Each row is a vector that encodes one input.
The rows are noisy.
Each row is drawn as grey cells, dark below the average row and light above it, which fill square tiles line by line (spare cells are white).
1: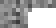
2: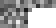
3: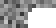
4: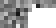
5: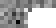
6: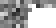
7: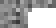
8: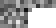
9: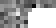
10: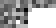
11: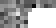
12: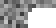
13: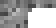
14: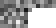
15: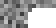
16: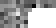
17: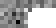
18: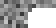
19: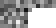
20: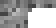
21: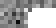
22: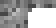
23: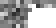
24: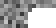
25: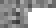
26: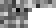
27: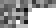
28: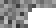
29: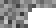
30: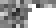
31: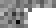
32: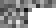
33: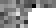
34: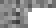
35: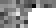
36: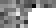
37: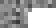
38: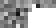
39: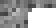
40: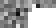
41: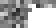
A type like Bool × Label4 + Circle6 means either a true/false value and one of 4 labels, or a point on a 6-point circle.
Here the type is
Bool × Line5.
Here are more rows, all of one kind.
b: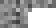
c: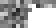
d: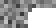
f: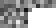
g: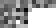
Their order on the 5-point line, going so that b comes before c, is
g, f, b, c, d.
